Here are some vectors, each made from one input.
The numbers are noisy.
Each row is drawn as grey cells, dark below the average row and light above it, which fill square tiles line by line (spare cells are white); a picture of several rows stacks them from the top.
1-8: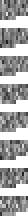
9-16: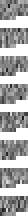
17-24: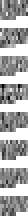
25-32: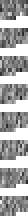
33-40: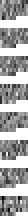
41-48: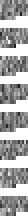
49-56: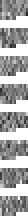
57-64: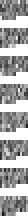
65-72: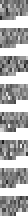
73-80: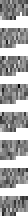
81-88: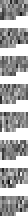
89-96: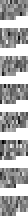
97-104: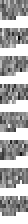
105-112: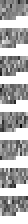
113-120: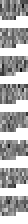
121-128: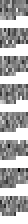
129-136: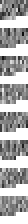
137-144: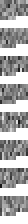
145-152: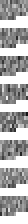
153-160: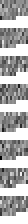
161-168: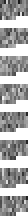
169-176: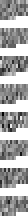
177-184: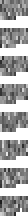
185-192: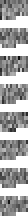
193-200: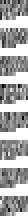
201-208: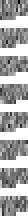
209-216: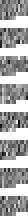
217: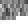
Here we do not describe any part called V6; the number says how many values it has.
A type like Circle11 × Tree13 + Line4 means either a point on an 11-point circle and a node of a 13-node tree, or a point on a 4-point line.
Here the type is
Bool × Line4 × List2(Line7 + V6).
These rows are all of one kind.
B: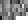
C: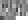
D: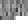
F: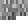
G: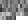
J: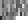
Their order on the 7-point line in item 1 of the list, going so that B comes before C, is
B, F, D, J, C, G.
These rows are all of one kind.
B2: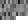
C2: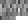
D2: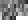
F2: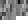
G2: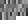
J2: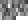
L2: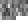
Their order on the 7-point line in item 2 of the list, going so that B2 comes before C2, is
J2, D2, B2, G2, L2, C2, F2.
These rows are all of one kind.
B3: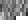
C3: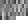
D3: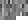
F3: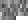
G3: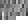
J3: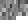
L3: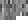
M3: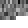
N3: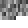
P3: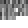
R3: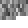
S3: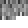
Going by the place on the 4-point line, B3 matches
F3 and N3.
